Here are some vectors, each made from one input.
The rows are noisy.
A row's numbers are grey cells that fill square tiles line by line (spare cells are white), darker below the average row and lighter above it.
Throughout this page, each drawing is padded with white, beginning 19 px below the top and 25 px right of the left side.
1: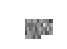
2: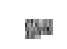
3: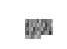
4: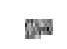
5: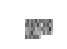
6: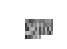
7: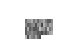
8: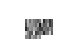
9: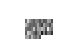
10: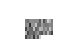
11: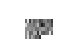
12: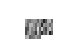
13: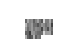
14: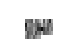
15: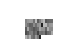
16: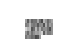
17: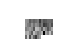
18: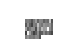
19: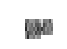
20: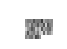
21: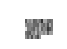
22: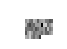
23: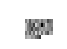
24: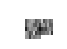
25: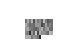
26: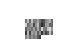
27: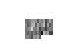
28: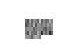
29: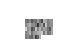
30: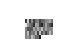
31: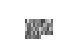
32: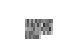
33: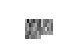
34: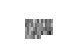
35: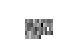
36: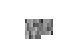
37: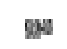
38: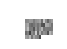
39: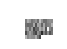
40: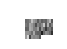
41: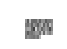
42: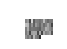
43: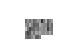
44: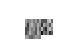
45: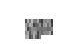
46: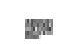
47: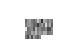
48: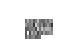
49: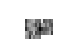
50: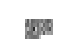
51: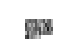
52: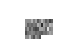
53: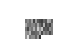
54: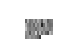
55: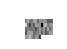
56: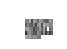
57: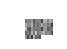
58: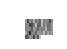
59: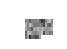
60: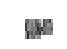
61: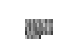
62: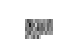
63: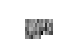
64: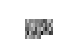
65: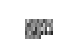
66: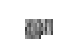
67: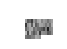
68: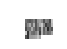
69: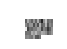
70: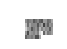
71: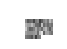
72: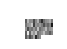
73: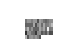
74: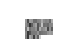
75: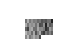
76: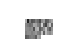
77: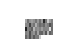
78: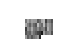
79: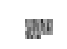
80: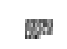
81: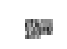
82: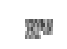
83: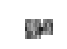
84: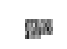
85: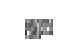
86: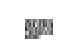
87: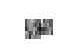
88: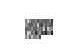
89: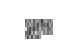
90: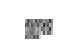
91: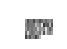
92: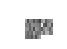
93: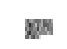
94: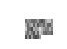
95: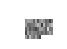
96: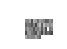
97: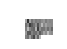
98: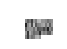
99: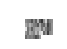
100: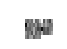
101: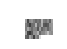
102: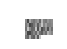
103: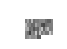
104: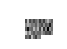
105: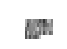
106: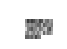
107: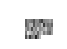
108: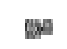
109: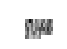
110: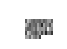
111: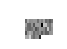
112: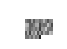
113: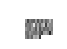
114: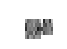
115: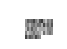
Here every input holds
a point on a 10-point circle, together with either a point on a 10-point circle, or a point on a 9-point line.
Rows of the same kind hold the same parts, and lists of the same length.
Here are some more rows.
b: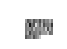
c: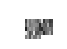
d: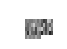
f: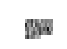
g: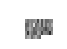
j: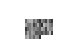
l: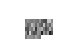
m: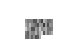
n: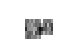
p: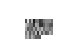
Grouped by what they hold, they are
b, c, d, j, l, n, p
f, g, m

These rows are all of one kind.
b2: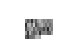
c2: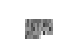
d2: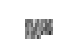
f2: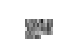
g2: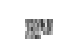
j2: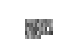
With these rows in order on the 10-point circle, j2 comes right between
d2 and f2.
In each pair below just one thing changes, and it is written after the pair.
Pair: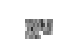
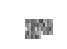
the place on the 9-point line
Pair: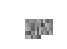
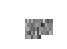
the place on the 9-point line
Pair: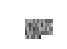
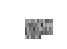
the place on the 9-point line
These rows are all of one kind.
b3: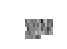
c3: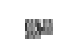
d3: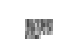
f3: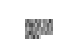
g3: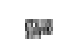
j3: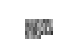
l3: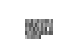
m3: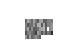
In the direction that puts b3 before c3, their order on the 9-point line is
d3, b3, f3, c3, l3, g3, m3, j3.
